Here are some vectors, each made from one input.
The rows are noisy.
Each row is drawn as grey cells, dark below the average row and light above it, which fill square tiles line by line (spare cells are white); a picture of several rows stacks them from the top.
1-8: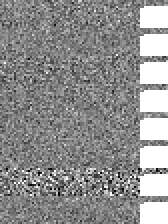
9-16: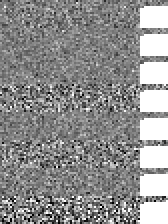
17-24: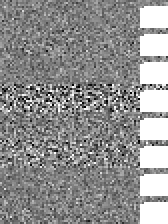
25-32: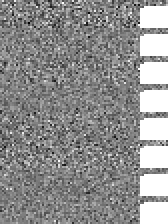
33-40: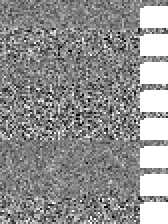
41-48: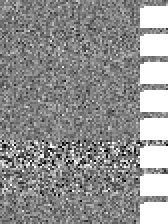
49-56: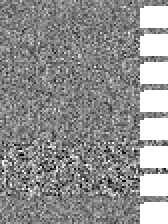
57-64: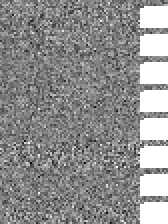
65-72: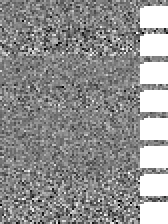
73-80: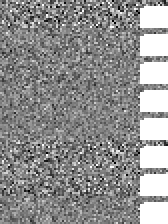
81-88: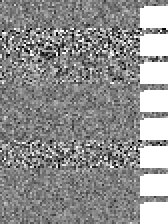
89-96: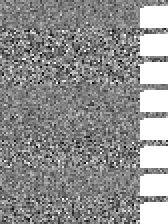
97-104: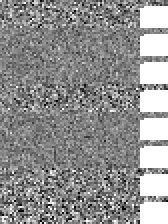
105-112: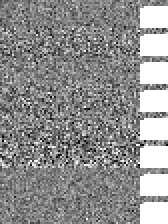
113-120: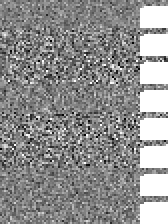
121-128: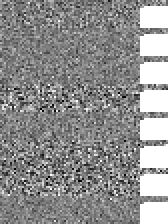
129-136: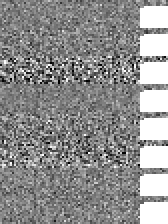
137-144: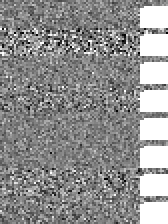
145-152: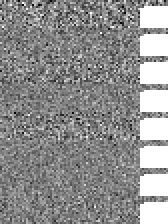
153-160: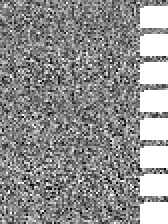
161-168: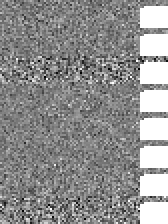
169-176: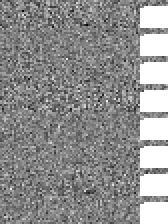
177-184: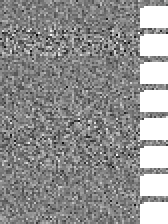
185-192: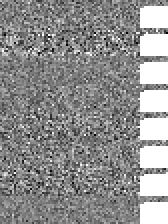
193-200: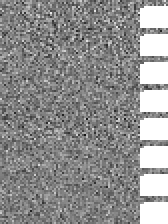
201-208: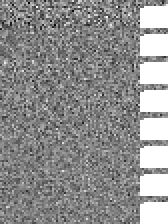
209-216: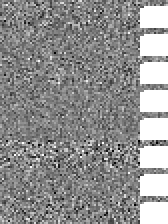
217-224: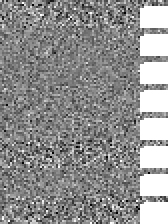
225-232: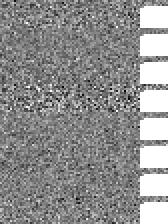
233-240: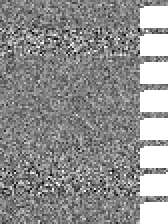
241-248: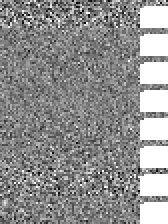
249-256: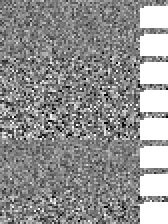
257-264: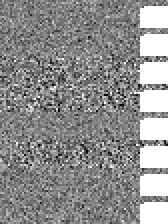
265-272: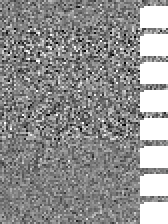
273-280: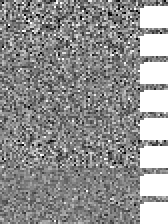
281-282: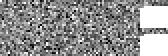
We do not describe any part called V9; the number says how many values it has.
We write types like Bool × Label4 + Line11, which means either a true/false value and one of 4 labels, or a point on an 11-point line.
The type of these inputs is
(Circle19 + Unit) × Line7 + V9.
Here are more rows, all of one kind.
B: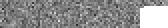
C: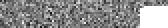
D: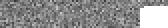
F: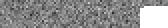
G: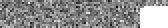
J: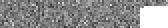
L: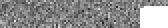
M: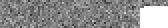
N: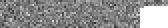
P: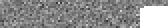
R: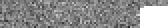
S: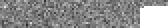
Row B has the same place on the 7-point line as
F, J, M and P.
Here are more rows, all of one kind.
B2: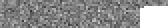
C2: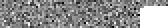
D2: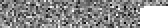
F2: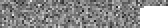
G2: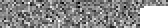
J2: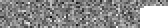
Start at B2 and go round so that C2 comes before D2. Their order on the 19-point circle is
B2, J2, G2, C2, D2, F2.
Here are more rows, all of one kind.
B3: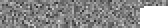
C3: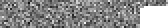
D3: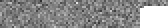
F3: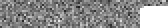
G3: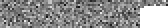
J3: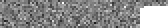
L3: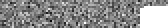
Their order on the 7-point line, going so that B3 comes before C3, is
G3, D3, F3, B3, C3, J3, L3.
